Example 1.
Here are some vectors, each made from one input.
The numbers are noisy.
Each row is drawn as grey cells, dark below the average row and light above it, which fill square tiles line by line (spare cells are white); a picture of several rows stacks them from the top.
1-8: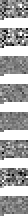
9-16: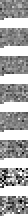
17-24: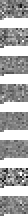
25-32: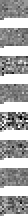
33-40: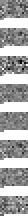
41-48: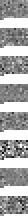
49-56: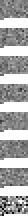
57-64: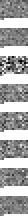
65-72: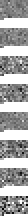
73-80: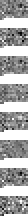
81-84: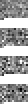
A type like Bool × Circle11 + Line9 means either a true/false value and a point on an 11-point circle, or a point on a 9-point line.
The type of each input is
(Bool × Bool × Bool + Unit) × Line8.
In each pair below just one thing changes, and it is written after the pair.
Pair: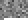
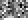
the place on the 8-point line
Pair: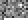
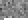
the place on the 8-point line
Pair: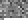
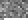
one of the three true/false values
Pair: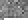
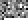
one of the three true/false values
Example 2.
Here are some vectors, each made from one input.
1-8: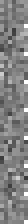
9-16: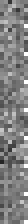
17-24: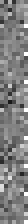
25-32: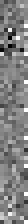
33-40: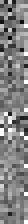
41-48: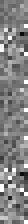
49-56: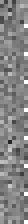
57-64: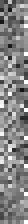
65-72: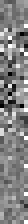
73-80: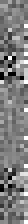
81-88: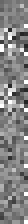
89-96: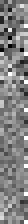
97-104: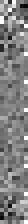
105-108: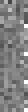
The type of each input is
Bool × (Circle14 + Unit).
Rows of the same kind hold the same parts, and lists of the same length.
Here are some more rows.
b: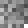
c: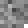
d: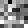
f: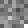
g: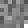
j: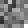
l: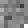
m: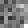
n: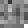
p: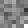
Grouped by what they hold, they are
b, c, d, f, l, m, n, p
g, j

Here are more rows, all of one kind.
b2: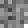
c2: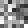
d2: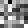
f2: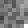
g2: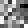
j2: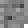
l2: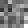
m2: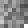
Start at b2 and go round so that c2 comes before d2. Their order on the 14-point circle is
b2, c2, d2, f2, l2, g2, m2, j2.
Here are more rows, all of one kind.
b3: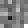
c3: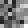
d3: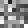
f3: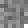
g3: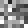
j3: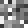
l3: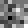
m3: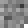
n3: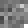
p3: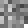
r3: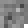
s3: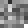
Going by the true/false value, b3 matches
f3 and n3.
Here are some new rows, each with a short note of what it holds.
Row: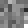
a point on a 14-point circle and a true/false value
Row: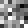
a true/false value
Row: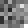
a point on a 14-point circle and a true/false value
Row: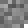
a true/false value
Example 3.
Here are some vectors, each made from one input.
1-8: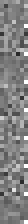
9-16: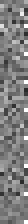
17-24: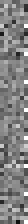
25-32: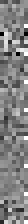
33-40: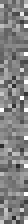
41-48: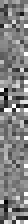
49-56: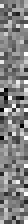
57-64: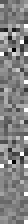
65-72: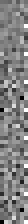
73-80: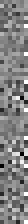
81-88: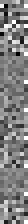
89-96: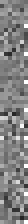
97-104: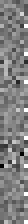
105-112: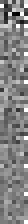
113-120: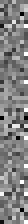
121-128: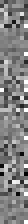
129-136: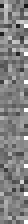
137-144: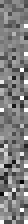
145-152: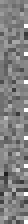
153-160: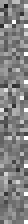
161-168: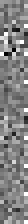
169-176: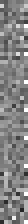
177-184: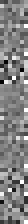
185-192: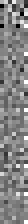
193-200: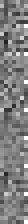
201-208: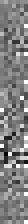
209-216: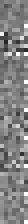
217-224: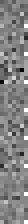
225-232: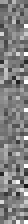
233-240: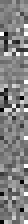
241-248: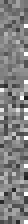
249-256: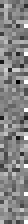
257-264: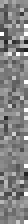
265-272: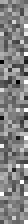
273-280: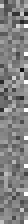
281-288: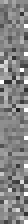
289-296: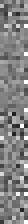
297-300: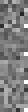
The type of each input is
Circle10 × Label7.
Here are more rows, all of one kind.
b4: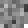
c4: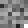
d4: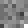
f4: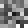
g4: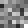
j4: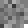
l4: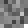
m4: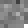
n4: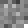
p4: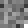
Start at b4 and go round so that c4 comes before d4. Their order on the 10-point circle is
b4, m4, p4, j4, c4, l4, d4, f4, n4, g4.
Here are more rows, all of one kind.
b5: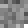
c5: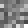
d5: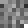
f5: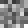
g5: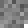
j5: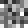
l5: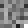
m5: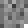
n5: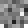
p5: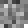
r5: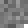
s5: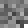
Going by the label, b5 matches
c5, f5, j5 and p5.
